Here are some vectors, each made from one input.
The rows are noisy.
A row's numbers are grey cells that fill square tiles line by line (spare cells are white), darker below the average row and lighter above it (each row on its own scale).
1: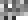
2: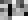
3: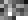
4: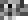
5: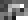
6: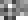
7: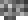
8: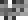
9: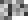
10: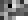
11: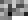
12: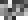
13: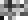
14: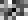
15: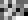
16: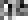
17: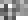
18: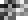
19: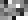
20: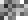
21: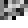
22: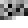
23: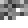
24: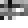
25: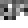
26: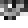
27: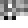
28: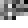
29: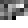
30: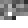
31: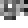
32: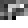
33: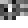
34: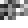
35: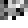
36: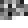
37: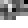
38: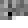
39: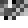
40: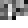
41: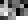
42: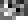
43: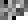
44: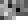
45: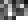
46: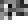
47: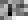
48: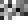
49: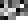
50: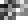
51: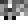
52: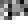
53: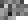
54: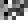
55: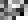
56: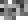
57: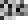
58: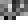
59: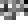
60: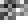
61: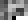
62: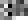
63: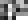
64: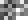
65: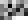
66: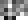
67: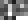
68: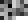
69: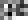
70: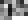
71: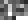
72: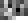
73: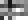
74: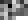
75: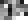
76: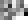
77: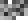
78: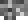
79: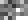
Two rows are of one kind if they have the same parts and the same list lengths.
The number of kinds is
2.
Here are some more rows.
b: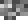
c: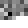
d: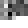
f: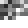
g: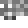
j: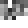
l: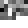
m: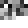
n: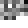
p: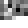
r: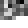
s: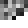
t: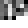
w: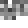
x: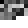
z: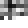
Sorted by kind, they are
b, c, d, g, j, l, m, n, p, r, s, t, w, x
f, z

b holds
a point on a 10-point circle and a true/false value.
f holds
a true/false value.
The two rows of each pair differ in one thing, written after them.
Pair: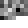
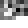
the place on the 10-point circle
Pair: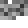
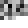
the true/false value
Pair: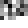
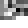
the place on the 10-point circle
